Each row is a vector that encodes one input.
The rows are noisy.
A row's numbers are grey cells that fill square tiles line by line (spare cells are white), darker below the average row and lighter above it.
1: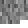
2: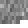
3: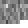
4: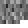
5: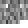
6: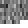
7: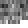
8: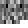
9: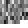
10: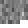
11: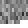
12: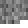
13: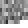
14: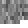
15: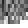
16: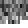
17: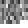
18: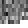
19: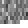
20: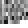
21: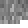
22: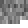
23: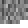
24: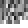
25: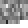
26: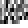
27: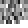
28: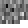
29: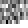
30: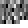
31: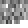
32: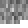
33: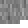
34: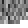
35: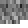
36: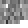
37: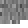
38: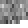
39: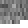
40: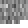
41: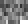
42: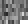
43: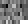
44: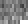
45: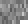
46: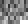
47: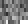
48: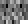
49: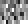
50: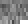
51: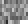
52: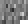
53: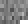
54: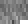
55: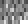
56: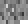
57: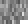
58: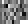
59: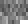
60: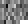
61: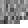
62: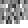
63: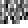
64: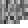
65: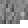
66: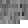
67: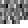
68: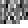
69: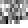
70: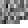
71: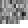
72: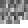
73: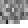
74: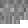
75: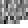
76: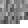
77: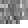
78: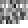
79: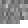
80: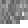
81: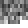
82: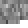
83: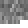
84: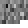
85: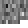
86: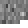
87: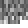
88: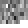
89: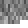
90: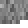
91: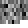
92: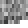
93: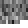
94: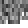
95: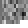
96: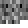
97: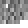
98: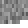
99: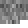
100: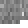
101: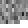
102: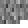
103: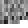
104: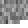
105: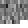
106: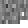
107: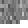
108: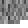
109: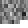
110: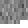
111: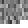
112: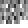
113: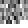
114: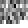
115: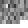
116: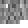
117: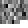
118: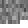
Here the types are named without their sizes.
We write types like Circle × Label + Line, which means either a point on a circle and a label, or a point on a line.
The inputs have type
(Bool × Bool × Bool × Bool × Bool × Circle + Unit) × Line.
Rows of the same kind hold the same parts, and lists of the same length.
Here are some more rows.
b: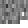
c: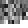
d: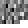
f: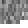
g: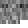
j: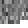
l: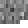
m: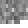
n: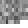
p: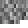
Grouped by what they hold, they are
b, d, f, g, j, l, m, n
c, p

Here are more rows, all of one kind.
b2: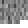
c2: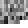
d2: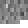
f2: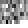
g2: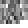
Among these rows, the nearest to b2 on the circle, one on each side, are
c2 and d2.
